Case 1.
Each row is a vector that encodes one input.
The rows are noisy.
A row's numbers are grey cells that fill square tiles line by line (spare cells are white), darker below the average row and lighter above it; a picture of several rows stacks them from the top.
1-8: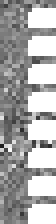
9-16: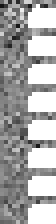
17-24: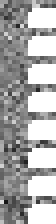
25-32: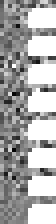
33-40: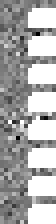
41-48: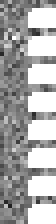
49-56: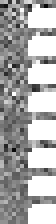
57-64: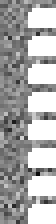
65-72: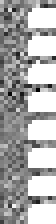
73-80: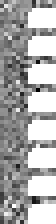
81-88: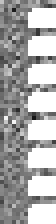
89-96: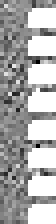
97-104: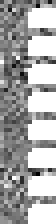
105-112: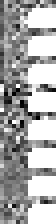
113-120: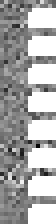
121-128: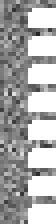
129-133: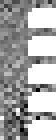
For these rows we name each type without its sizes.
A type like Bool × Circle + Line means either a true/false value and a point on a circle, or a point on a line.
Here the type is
(Circle + Line) × Line.
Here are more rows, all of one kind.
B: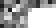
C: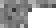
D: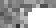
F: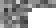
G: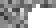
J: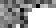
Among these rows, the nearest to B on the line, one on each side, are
D and J.
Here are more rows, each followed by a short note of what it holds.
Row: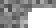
a point on a circle and a point on a line
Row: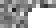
a point on a circle and a point on a line
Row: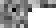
a point on a circle and a point on a line
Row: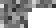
a point on a circle and a point on a line
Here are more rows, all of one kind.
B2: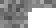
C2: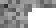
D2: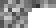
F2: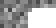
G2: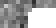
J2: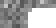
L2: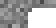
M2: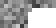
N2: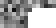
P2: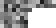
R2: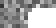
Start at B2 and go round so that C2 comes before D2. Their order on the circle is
B2, F2, M2, C2, D2, L2, P2, G2, N2, J2, R2.
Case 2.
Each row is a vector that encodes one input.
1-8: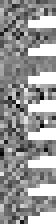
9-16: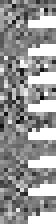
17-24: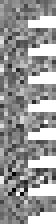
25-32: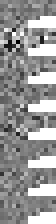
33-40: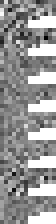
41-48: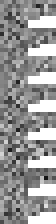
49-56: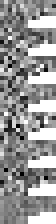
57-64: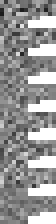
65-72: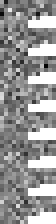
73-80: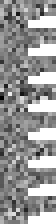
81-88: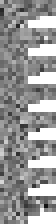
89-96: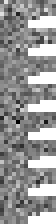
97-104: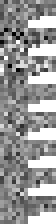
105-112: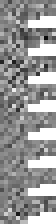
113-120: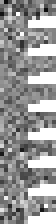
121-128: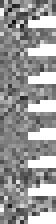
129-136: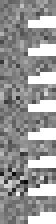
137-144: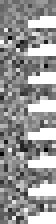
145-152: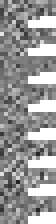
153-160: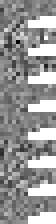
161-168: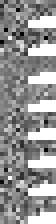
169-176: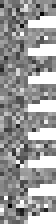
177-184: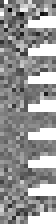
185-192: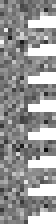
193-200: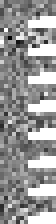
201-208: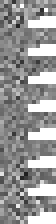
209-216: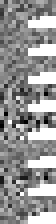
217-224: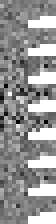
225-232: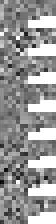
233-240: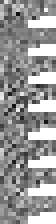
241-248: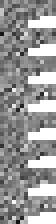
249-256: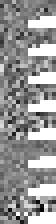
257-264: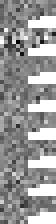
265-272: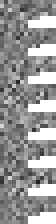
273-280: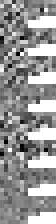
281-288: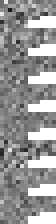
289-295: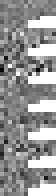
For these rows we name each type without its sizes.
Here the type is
Bool × Bool × Bool × Tree + Line.
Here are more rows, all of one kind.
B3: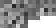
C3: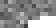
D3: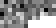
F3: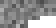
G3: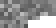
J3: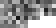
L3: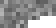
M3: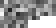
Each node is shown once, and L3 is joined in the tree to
G3.
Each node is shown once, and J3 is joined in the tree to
B3 and D3.
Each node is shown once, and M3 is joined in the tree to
B3 and C3.
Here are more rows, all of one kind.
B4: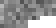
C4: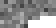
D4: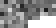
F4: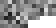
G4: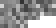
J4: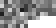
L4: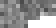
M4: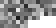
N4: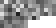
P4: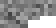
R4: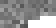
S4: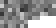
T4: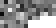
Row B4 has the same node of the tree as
D4, G4, L4 and T4.
